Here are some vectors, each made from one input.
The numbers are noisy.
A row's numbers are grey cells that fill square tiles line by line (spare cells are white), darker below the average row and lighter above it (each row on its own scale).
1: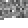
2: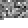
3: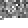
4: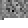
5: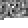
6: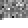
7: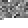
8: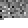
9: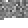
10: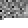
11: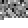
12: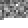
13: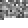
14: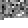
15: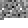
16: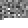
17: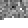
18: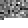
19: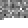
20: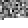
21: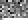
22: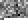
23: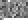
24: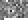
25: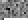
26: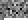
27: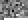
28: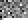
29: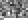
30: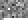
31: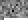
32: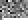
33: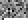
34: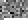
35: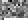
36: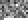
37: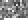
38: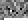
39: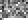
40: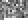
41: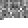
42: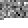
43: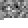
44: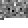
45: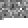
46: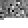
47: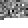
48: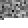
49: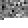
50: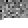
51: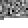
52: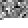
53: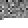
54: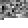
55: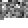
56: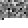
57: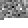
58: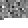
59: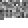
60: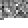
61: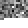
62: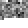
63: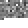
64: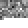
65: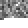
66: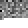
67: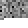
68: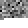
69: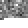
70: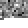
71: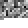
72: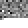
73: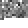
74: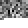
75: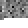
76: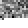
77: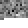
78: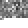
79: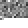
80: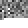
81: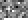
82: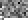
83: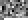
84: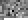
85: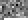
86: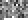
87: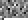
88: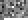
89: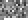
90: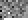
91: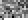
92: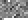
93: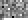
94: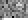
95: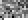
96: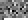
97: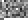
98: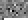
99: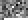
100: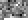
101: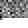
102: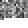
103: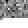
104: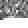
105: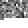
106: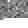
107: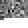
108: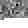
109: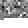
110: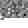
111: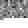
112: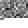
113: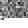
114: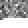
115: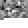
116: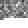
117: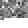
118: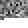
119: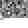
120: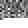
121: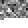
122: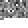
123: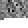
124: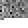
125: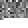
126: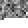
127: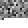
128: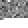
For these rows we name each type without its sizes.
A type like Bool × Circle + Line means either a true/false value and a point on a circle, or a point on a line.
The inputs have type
(Bool × Bool × Bool × Bool + Label) × Label + Unit.
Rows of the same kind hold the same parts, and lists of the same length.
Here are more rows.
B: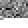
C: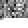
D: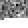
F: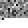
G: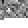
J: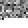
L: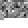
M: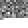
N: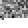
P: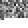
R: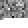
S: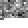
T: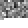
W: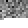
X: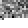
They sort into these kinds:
B, F, J, S
C, D, G, L, M, P, R, T, W
N, X

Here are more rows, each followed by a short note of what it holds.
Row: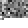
two labels
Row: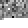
a label and four true/false values
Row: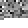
two labels
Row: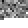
a label and four true/false values
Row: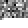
a label and four true/false values
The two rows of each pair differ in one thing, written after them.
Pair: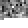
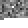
one of the four true/false values
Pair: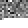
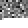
one of the four true/false values
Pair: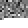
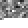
the label
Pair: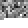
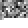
one of the four true/false values
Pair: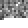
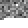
one of the four true/false values
